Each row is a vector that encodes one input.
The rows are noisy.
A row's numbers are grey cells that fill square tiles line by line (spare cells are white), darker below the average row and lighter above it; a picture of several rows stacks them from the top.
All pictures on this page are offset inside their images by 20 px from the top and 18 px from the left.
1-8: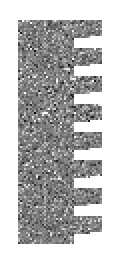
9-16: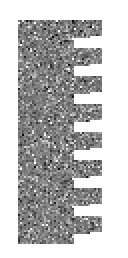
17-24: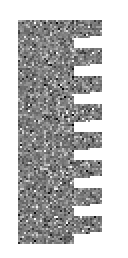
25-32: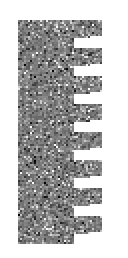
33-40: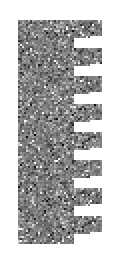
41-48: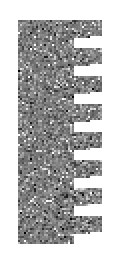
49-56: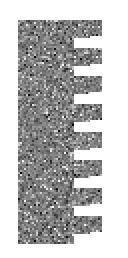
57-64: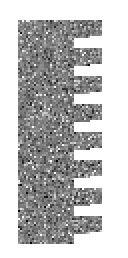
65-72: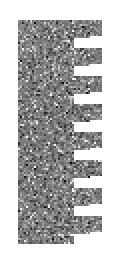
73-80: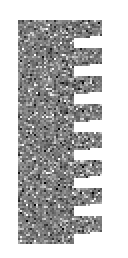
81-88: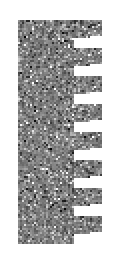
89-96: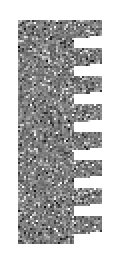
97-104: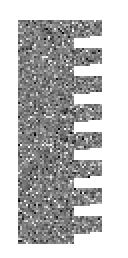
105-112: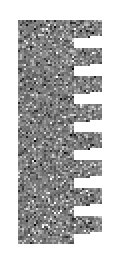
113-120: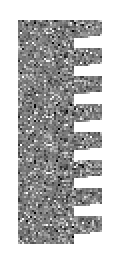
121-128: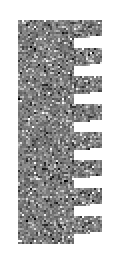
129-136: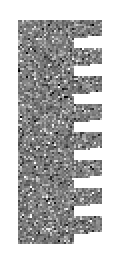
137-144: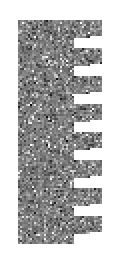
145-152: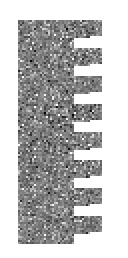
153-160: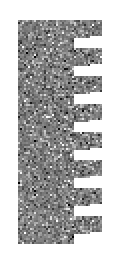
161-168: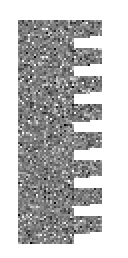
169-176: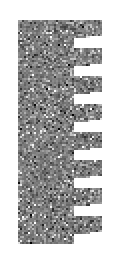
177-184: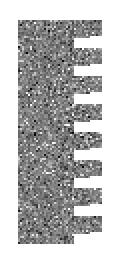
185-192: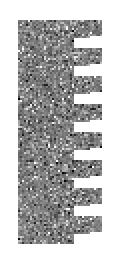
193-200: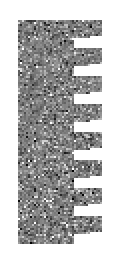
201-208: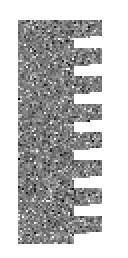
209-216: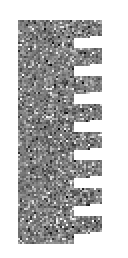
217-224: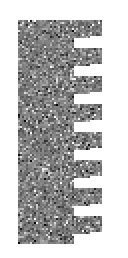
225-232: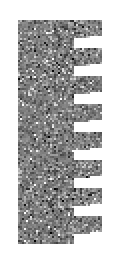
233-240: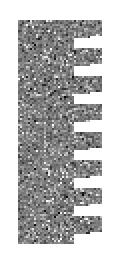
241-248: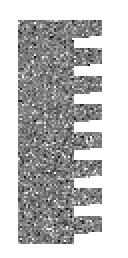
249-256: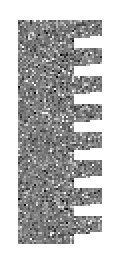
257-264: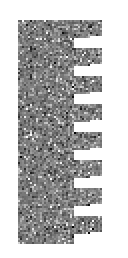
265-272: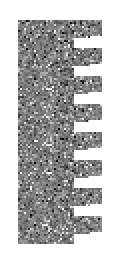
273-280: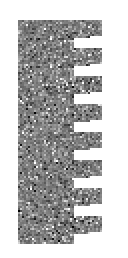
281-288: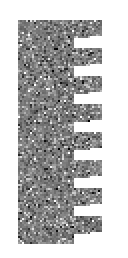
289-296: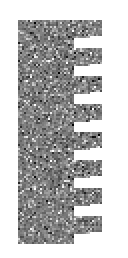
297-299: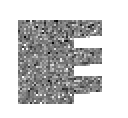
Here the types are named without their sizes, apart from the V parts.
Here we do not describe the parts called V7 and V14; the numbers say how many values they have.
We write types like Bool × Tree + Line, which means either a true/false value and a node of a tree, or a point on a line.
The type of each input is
(Bool × Bool × Bool × Bool + V7) × Label × V14.
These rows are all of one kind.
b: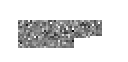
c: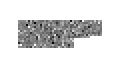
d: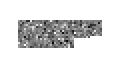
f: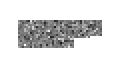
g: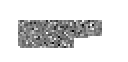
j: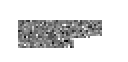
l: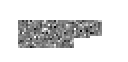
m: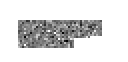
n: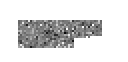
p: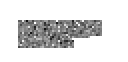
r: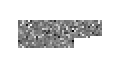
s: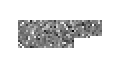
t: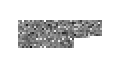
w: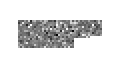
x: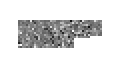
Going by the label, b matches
n, r, s and w.
